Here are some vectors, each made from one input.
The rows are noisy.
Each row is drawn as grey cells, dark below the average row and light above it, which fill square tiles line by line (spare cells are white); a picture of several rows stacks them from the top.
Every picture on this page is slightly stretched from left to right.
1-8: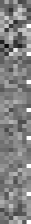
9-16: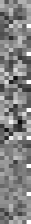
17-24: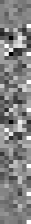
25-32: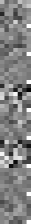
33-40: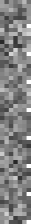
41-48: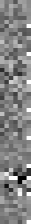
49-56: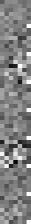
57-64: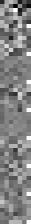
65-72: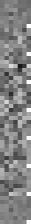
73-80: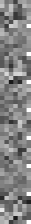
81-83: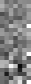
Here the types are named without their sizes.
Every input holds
a point on a line, together with either a point on a line, or four true/false values.
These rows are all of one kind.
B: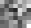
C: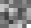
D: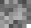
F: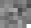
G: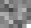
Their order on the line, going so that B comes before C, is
G, F, D, B, C.
